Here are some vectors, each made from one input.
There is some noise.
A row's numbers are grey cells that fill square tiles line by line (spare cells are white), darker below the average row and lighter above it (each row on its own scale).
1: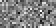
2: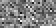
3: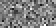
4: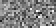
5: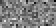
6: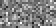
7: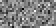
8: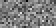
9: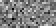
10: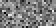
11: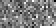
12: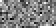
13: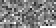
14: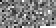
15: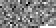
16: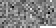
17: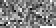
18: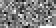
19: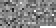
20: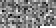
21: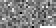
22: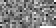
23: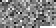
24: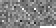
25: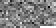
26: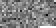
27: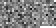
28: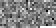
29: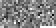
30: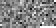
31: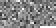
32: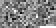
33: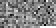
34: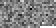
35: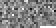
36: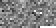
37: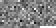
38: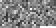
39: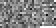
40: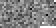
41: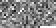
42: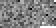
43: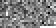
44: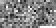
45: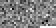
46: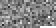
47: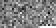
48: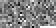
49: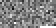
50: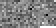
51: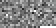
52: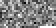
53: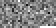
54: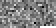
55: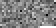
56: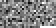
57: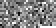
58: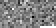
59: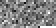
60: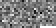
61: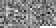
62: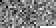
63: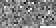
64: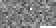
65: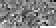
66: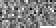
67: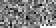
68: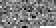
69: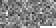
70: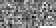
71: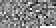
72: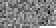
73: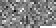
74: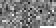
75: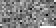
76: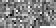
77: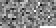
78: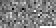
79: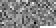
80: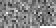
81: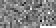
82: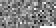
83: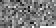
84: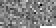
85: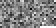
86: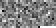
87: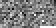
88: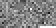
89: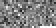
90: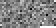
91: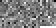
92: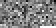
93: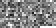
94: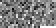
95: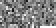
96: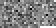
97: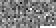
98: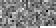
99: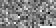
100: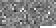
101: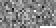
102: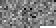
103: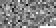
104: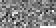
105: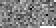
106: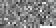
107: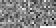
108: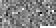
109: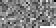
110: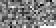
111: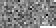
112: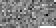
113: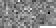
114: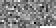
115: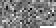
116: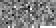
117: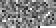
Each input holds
a true/false value, together with either a point on each of two 11-point circles, or a fixed value.
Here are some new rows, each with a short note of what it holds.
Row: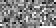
a true/false value
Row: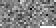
a true/false value
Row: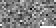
a true/false value
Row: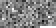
a point on each of two 11-point circles and a true/false value
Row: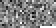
a point on each of two 11-point circles and a true/false value
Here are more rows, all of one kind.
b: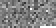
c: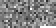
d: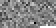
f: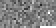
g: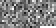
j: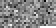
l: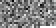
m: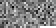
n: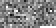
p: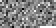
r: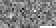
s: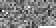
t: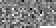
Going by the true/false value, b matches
c, d, r and s.
